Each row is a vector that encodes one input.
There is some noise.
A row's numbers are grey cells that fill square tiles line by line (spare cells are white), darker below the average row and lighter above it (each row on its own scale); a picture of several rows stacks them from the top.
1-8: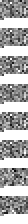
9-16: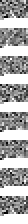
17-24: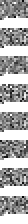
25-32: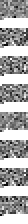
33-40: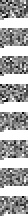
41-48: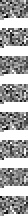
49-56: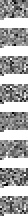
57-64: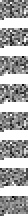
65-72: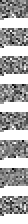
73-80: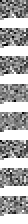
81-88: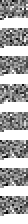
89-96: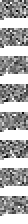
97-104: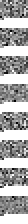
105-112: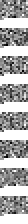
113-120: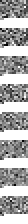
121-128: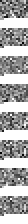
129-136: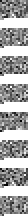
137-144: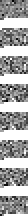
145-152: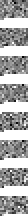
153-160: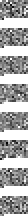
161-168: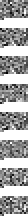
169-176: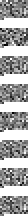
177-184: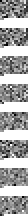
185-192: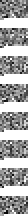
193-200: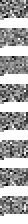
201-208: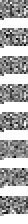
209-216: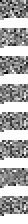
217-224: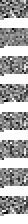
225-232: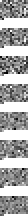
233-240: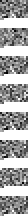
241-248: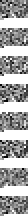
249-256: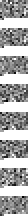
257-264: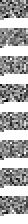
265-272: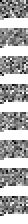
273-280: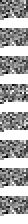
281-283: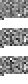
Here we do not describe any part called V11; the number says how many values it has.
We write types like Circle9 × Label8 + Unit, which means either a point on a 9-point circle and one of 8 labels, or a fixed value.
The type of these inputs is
Line5 × Line5 × Line6 × Line7 + Line8 + V11.
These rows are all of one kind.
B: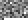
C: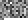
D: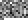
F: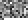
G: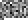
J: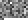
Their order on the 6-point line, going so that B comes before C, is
B, J, G, D, F, C.
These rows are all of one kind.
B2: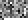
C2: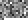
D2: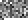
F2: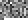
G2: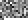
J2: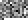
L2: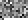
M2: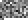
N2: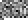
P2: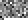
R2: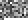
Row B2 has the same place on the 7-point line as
P2 and R2.
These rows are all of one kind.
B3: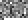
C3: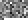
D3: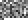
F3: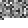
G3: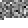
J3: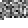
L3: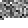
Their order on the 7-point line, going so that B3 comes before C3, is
L3, B3, J3, D3, F3, C3, G3.
